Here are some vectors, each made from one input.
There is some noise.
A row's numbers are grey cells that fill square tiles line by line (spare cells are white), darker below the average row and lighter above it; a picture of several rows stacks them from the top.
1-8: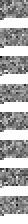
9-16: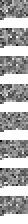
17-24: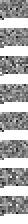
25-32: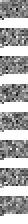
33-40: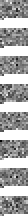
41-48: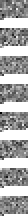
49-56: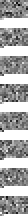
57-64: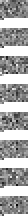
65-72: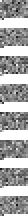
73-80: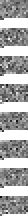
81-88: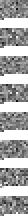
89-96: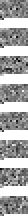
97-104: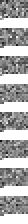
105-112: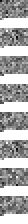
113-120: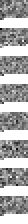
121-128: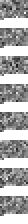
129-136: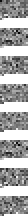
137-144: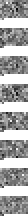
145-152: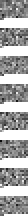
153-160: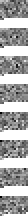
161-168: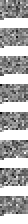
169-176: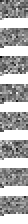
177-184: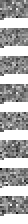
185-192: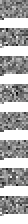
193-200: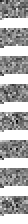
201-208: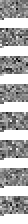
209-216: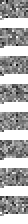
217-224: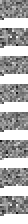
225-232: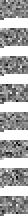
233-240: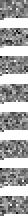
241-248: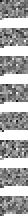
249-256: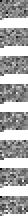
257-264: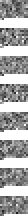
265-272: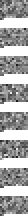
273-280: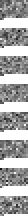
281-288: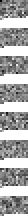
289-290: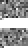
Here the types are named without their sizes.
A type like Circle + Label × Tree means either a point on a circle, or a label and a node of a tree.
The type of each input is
(Bool × Bool × Bool × Bool + Unit) × Tree + List(Line).
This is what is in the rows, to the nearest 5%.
About 50% of them hold a node of a tree, together with either a fixed value, or four true/false values. The rest are lists of points on a line.
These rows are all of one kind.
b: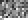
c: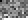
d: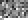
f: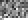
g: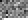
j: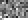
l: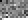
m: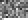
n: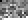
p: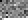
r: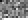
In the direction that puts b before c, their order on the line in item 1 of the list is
d, b, j, f, m, r, g, c, p, l, n.
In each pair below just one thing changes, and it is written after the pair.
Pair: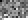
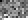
the place on the line in item 1 of the list
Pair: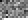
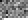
the place on the line in item 2 of the list
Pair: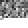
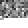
the place on the line in item 1 of the list
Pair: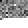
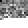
the place on the line in item 2 of the list
